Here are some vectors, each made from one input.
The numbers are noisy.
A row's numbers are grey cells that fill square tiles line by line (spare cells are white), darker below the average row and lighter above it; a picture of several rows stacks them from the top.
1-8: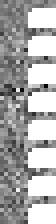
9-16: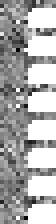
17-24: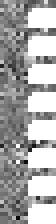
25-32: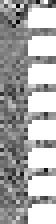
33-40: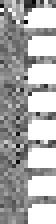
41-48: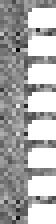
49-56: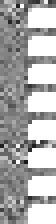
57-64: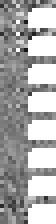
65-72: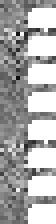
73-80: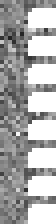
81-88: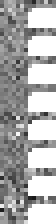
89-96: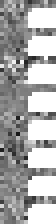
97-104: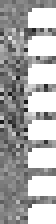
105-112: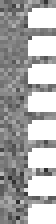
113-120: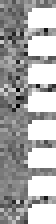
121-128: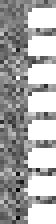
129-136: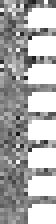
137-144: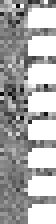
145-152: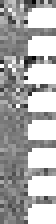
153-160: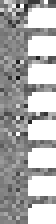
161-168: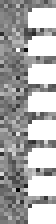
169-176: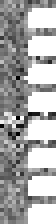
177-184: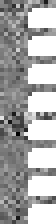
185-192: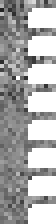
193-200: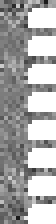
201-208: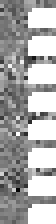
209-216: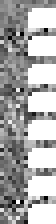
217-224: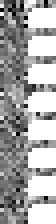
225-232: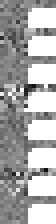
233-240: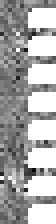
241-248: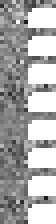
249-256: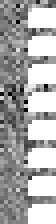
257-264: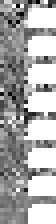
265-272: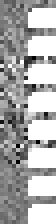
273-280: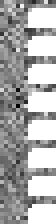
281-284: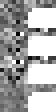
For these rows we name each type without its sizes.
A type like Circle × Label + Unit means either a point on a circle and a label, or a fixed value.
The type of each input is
Line.
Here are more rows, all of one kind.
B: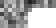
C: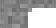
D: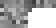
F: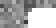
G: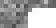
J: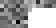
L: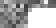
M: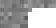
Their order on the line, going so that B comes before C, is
B, D, G, L, F, J, C, M.
